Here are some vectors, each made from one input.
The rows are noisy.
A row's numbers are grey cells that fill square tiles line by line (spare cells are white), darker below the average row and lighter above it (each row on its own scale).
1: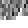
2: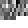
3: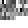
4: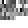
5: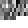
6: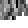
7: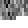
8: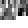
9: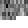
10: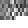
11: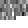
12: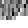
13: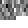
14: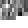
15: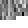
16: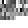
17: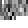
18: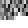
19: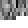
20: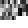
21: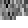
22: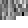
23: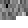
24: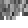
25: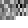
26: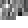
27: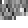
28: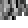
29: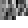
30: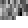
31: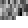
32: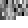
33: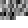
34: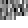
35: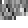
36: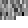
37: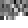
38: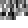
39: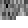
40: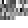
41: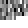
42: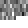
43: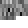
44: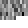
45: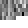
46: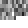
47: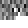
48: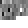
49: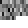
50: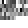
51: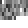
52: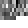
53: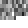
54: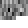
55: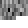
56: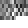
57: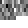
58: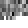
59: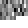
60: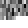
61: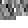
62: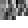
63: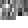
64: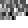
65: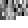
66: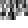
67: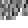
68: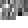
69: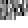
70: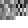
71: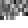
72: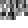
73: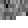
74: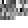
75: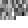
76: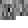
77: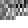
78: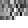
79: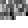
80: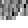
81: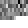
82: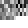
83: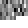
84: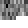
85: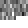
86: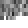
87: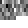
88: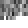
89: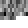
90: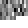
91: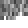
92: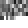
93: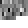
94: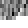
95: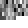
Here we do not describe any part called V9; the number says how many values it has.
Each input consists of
either a fixed value, or a node of a 7-node tree, or three true/false values and a value of V9.
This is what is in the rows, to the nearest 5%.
About 5% of them hold a fixed value. About 20% of them hold a node of a 7-node tree. The rest hold three true/false values and a value of V9.
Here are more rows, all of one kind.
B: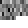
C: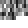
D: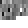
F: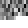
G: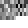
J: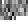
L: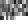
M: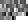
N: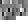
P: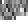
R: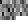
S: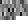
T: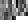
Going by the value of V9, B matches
D, N, R and S.
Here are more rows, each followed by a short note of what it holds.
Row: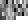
a node of a 7-node tree
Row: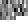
a node of a 7-node tree
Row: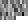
a node of a 7-node tree
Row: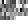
a fixed value
